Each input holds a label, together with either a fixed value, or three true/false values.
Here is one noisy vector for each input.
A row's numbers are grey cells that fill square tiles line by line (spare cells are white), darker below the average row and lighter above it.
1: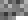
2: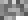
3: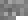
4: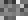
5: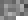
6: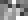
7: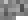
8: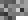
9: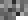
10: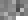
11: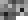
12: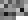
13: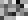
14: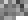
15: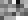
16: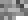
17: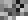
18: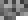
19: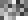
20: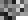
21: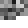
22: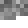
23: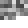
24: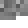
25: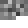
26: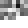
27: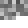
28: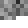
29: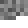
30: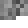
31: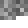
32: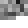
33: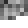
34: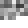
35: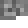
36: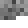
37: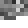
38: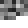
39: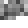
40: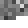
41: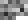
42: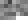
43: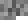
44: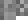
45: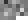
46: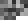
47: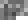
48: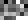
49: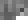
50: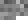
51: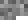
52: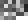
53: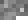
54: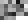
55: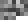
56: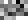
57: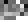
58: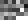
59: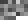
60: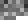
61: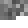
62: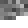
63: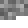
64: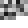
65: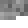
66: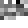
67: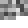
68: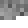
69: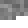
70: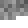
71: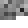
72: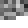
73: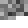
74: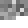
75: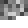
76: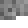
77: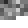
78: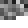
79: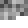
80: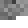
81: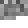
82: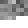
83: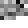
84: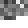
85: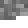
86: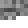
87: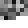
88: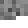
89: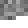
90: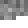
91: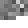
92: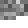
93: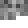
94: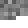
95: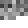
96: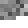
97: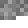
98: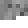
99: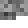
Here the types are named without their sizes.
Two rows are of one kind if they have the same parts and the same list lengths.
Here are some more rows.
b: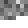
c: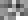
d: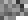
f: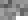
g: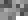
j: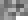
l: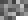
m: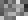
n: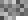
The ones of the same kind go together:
b, c, f, g, j, m, n
d, l

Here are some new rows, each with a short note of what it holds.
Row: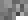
a label
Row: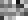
a label
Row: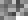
a label and three true/false values
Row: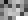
a label
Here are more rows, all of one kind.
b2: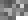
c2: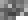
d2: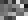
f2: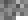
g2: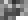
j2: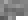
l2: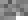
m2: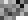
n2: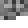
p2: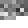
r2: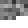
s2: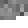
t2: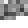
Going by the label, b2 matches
g2, r2 and s2.
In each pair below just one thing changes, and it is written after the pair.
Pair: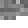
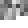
the label
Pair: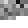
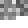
one of the three true/false values
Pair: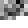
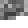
one of the three true/false values
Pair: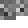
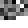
the label
